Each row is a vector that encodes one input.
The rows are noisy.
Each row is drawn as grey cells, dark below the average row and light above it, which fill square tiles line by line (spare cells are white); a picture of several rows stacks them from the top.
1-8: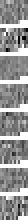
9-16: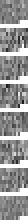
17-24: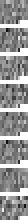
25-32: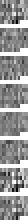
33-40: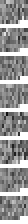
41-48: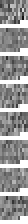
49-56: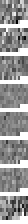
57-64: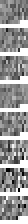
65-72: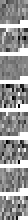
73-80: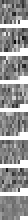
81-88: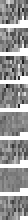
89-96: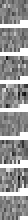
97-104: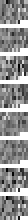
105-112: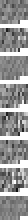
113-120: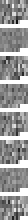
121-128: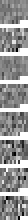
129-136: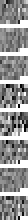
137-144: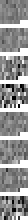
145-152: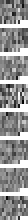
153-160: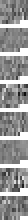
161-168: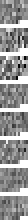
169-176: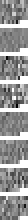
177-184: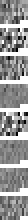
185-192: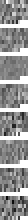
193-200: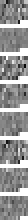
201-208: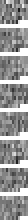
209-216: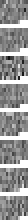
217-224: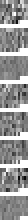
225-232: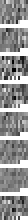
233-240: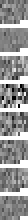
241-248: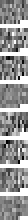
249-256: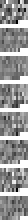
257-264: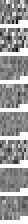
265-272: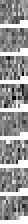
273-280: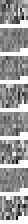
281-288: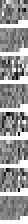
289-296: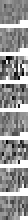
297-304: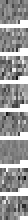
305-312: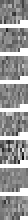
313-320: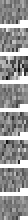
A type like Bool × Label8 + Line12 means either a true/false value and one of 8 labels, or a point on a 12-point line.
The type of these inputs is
Line3 × Line8 × (Tree17 + Unit) + Tree16.
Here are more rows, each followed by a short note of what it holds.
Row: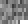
a point on a 3-point line, a point on an 8-point line and a node of a 17-node tree
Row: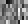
a point on a 3-point line and a point on an 8-point line
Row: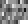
a node of a 16-node tree
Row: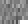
a point on a 3-point line and a point on an 8-point line
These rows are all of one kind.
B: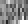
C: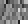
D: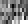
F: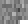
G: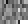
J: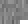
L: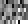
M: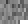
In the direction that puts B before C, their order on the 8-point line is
G, B, D, M, C, J, L, F.
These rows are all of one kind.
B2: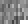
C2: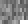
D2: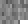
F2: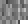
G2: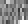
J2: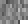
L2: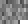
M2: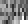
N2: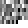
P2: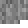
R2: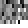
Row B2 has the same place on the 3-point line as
D2, G2, M2 and N2.
